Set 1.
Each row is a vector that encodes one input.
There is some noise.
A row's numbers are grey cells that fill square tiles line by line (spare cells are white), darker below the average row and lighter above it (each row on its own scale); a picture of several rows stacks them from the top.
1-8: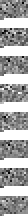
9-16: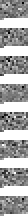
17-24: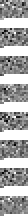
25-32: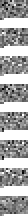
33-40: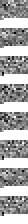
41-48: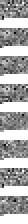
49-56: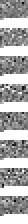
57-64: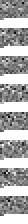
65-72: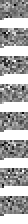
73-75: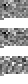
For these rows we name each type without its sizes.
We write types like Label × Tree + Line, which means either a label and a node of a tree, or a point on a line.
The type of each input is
List(Line).
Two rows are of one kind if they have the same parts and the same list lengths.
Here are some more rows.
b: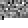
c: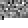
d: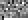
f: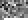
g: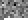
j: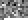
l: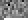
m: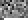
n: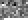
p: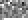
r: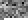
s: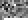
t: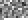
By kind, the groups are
b, c, d
f, l, m, s
g, j, n, p, r, t

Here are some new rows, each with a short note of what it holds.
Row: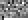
the empty list
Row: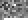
a list of one item
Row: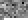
a list of two items
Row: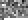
a list of two items
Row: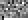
the empty list
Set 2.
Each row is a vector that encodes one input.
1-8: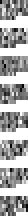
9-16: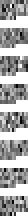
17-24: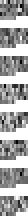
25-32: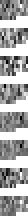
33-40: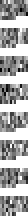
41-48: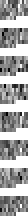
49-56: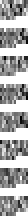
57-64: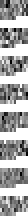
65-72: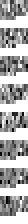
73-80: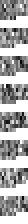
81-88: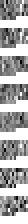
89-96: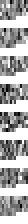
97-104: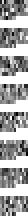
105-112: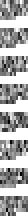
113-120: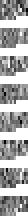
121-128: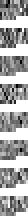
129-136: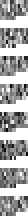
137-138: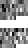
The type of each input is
(Bool × Bool × Bool × Bool + Unit) × Label9.
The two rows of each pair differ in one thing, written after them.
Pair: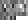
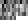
the label
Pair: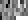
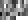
the label
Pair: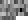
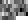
one of the four true/false values
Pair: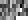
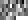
one of the four true/false values
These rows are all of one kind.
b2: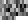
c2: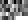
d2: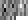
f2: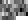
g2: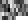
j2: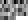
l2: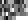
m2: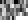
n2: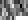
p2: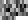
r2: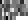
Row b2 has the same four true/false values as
c2, f2, g2 and p2.
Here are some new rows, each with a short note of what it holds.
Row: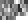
one of 9 labels
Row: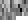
one of 9 labels
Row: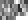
one of 9 labels
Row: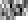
one of 9 labels
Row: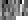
one of 9 labels and four true/false values
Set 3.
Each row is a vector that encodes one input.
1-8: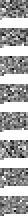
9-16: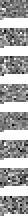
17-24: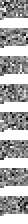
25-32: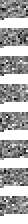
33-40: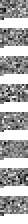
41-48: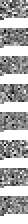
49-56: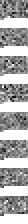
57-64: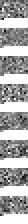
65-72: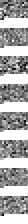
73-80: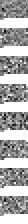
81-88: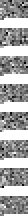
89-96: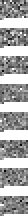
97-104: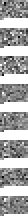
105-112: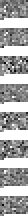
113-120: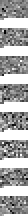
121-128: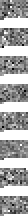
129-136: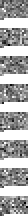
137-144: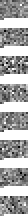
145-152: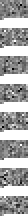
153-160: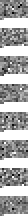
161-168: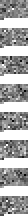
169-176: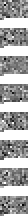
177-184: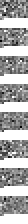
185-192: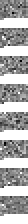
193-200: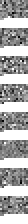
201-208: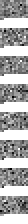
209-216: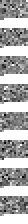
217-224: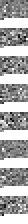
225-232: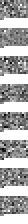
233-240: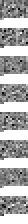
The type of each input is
Bool × Bool × Bool × Bool × Circle15 + Unit.
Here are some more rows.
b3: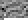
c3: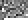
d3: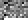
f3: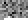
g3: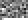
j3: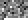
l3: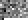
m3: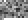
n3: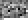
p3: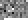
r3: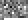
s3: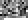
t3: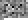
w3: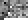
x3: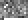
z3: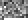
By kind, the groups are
b3, c3, d3, f3, g3, j3, l3, n3, p3, r3, s3, t3, w3, x3, z3
m3

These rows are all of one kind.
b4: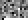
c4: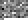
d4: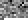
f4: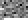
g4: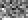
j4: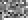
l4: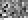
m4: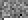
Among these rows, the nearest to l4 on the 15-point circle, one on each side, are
c4 and m4.
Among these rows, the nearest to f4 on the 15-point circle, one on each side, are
d4 and g4.
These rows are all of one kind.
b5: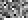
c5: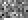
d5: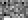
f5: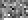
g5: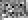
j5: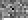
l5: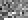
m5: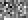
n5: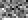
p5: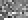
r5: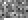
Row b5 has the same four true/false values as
c5 and r5.
